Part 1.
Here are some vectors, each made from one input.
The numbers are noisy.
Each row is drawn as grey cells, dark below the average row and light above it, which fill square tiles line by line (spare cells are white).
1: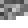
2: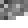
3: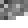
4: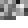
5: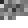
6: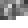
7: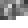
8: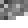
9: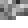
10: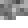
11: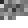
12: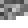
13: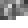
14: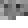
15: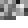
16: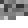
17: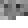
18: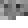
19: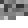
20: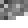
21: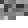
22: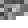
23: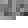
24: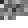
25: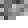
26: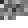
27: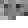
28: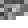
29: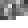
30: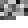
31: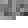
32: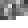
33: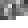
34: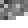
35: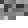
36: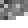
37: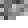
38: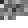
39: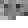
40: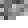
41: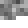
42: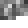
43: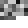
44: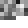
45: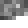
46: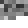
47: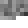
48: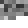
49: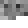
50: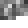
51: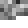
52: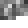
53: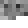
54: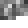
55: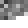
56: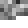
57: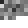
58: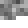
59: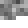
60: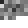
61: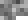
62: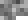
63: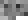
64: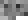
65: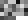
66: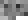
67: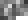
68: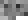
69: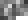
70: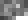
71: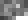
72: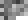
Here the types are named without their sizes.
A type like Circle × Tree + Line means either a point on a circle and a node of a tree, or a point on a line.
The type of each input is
Tree.
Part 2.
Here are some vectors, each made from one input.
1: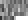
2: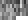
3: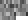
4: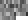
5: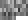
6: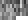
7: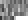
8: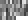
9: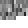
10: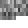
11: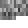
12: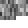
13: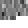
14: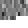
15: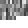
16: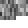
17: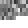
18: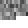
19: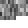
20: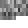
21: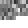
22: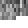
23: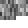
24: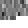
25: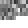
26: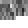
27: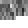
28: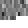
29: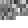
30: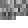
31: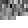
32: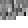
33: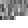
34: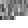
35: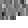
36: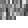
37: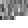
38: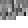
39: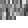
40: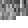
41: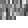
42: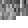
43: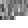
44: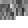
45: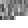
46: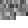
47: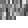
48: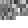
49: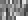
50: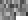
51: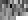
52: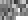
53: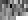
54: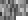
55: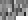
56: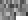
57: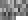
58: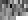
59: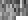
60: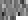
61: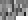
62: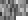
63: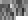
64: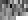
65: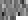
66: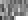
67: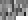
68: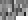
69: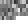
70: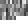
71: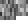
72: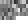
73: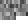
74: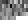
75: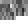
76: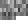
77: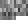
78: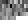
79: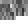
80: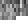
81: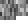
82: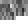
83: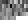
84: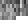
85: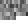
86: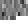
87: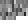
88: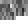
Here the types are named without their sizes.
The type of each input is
Label.
